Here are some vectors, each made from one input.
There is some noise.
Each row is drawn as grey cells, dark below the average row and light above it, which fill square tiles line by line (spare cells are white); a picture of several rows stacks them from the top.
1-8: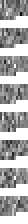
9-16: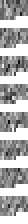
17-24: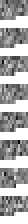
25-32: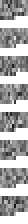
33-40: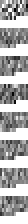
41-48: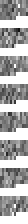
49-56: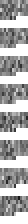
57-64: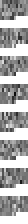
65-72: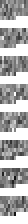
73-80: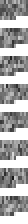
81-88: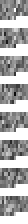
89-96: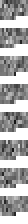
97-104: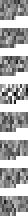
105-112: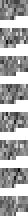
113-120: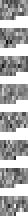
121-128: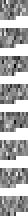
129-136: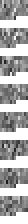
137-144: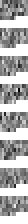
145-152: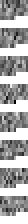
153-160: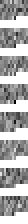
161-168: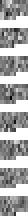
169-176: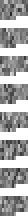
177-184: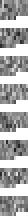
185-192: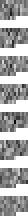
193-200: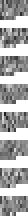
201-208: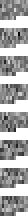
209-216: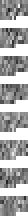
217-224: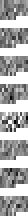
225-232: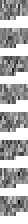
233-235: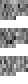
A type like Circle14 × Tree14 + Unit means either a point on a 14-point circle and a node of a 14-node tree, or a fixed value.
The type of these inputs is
Circle11 × (Circle11 × Circle11 + Unit) × Label11 + Unit.
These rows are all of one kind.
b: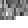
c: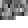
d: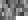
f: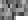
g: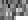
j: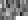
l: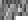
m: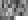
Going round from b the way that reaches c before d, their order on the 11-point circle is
b, j, m, l, g, f, c, d.
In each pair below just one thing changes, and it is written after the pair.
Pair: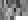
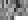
the label
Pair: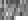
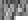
the place on the 11-point circle
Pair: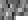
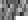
the place on the 11-point circle
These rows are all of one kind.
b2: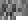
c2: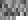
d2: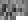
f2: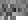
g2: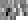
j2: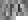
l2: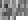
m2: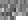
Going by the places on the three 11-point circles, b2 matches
d2 and f2.
